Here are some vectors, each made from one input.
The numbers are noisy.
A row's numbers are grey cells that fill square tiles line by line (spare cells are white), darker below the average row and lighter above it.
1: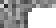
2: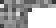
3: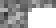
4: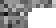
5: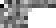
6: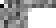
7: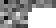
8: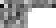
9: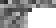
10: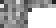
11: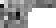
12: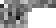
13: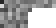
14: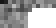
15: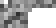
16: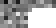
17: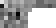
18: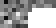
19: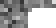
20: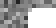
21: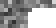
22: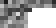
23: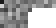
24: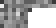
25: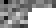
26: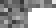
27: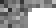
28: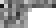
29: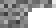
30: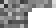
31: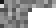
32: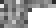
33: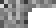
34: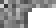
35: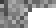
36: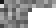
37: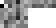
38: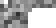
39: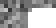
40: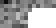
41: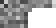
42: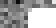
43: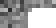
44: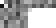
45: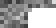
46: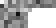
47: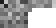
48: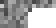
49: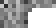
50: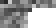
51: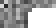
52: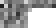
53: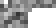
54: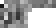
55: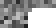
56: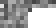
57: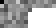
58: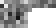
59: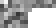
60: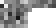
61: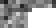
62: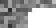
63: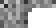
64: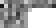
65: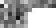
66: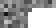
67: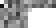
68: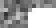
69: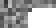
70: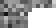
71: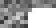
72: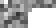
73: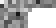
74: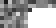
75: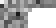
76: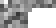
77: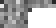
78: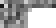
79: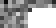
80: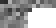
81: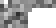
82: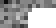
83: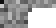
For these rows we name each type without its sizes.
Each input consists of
a point on a line, together with either a fixed value, or three true/false values.
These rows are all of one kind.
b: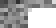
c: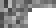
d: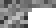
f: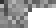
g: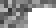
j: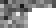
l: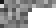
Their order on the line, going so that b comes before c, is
d, b, j, g, c, f, l.
